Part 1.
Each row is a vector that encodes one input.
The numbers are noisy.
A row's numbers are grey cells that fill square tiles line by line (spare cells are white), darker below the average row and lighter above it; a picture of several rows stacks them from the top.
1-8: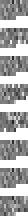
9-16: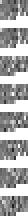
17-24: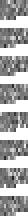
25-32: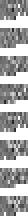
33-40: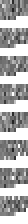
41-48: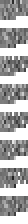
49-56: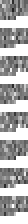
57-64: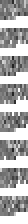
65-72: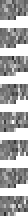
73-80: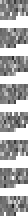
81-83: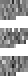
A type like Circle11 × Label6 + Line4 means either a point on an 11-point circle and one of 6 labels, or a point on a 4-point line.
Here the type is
Line13.
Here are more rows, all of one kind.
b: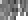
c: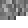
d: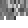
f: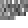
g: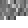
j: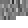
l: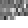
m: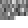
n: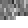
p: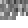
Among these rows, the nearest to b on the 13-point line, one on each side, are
d and p.
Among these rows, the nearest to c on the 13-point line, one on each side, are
g and j.
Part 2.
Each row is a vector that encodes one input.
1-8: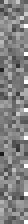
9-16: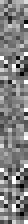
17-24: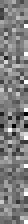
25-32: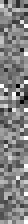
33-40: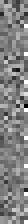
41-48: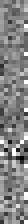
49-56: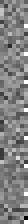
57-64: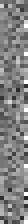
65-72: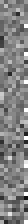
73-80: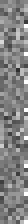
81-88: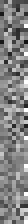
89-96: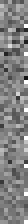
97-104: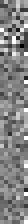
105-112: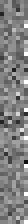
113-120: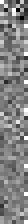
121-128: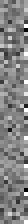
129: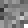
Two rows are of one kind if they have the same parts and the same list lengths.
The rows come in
2 kinds.
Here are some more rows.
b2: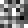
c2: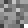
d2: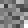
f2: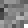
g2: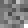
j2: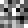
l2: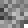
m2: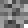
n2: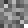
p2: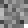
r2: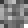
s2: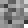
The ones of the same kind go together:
b2, j2
c2, d2, f2, g2, l2, m2, n2, p2, r2, s2

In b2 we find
a fixed value.
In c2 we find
a node of a 15-node tree.
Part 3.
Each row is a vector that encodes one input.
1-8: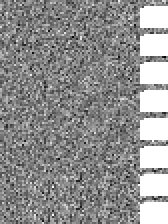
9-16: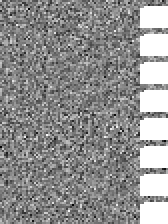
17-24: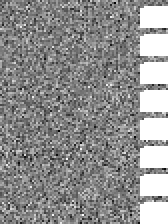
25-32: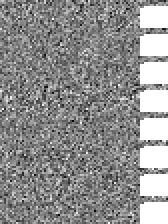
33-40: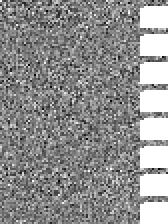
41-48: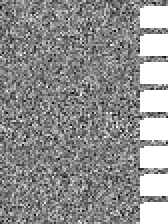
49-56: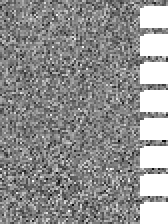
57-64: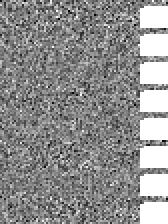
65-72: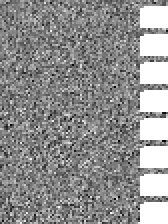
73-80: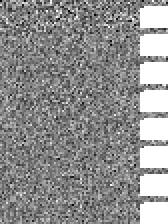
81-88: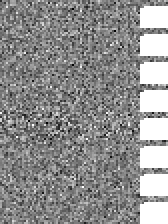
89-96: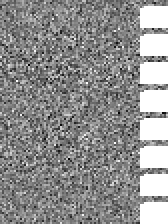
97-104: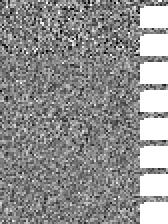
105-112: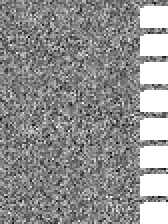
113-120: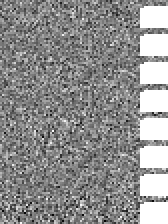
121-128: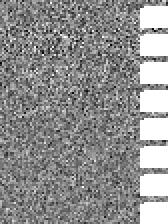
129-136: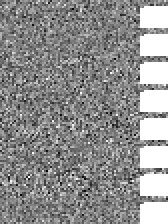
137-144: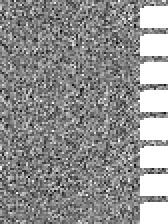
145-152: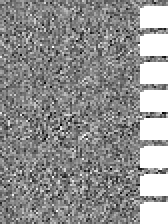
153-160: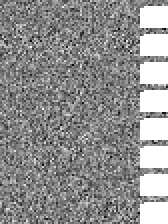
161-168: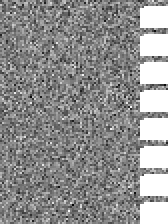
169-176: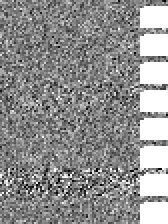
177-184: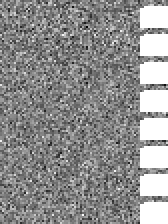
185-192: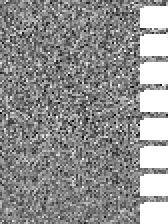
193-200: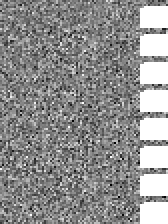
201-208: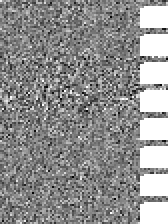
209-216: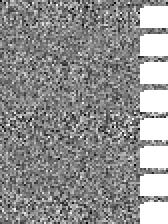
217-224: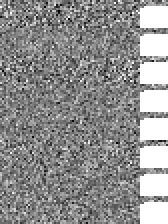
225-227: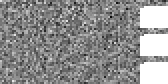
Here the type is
Circle11.
